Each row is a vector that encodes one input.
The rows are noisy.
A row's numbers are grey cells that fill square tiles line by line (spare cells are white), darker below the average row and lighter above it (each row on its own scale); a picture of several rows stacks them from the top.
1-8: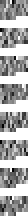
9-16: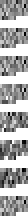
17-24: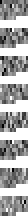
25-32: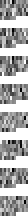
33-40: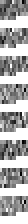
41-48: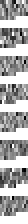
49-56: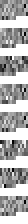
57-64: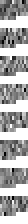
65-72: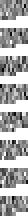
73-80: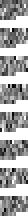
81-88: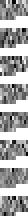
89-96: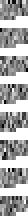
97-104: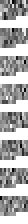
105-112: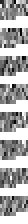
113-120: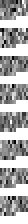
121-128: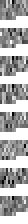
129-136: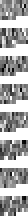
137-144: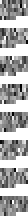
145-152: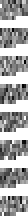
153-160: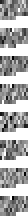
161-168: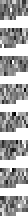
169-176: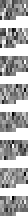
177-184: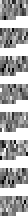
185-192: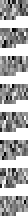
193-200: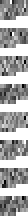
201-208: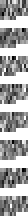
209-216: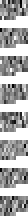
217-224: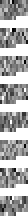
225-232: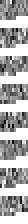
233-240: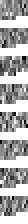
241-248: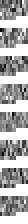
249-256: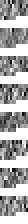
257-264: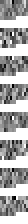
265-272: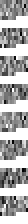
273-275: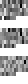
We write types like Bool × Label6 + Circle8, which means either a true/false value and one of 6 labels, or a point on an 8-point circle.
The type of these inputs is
Bool × Bool × Bool + Line9 × List3(Line5).
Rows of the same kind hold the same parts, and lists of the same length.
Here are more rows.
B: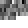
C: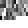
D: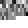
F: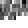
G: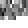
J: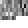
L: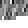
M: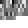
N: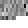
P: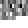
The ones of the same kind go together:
B, F, G
C
D, M, P
J, N
L

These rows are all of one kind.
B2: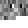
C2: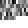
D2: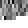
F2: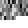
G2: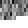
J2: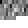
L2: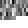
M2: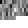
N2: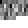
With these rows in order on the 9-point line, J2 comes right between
M2 and N2.
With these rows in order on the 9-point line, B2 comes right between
D2 and F2.
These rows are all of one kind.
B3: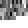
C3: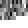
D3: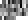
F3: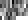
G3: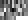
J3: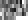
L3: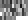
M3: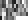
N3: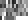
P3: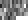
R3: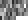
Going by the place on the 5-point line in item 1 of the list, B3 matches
C3, D3 and R3.
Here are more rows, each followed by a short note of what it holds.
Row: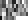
a point on a 9-point line, together with a list of two items
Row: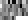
a point on a 9-point line, together with a list of three items
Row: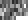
a point on a 9-point line, together with a list of two items
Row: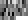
three true/false values
